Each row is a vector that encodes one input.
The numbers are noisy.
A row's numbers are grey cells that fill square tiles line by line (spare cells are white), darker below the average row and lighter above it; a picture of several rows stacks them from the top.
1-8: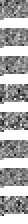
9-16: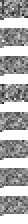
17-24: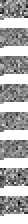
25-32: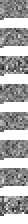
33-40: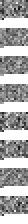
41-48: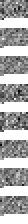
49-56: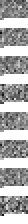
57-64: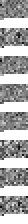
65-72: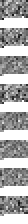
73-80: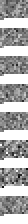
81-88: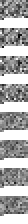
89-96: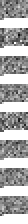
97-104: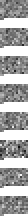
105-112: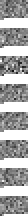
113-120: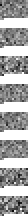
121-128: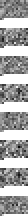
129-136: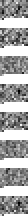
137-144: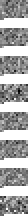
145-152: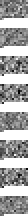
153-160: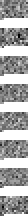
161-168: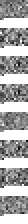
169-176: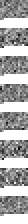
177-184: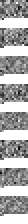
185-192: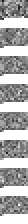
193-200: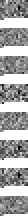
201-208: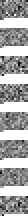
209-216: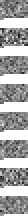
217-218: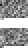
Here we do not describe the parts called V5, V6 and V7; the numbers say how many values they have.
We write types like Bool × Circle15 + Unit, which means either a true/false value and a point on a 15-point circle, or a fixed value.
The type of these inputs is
Line9 × Line9 × Line9 + V5 × V6 × V7.
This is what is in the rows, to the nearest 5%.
About 65% of them hold a point on each of three 9-point lines. The rest hold a value of V5, a value of V6 and a value of V7.
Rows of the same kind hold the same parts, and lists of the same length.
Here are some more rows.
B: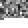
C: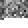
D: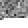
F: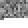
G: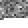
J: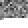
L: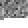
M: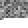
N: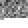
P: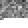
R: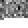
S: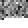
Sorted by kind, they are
B, C, R, S
D, F, G, J, L, M, N, P

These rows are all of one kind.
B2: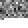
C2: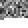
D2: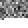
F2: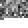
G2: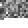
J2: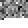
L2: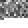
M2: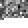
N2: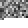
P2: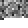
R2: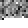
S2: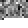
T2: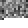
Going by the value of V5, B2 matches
J2, R2 and S2.
